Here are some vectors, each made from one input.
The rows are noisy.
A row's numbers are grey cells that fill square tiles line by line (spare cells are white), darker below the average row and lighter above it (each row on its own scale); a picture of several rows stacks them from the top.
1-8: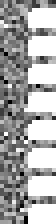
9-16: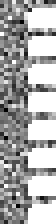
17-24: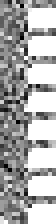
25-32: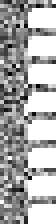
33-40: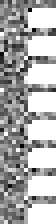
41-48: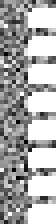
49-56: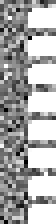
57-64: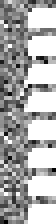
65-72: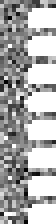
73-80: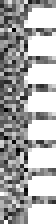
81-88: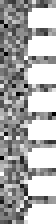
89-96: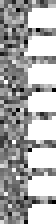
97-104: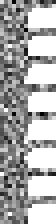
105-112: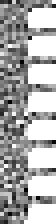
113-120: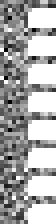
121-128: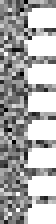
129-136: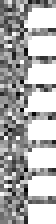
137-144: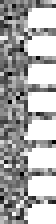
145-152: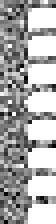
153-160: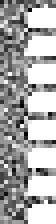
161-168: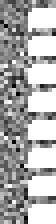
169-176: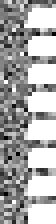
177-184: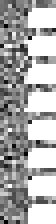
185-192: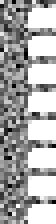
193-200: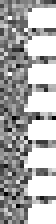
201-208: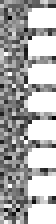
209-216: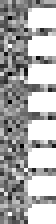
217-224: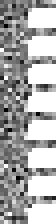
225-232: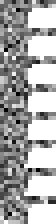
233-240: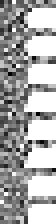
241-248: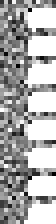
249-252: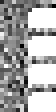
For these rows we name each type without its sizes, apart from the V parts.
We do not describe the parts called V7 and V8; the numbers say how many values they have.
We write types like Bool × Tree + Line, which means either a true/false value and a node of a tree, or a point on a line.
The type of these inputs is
Label × Label × (Line + V8) + V7 × V7.
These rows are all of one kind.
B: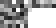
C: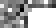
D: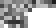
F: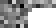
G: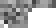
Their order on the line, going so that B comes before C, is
B, F, G, D, C.
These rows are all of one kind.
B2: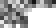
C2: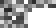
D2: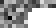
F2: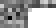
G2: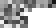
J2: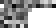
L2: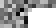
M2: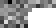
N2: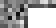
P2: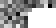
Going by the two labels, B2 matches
F2 and L2.
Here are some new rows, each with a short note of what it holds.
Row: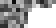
two values of V7
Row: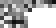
two labels and a point on a line
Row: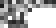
two labels and a point on a line
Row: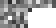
two labels and a point on a line
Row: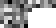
two labels and a point on a line
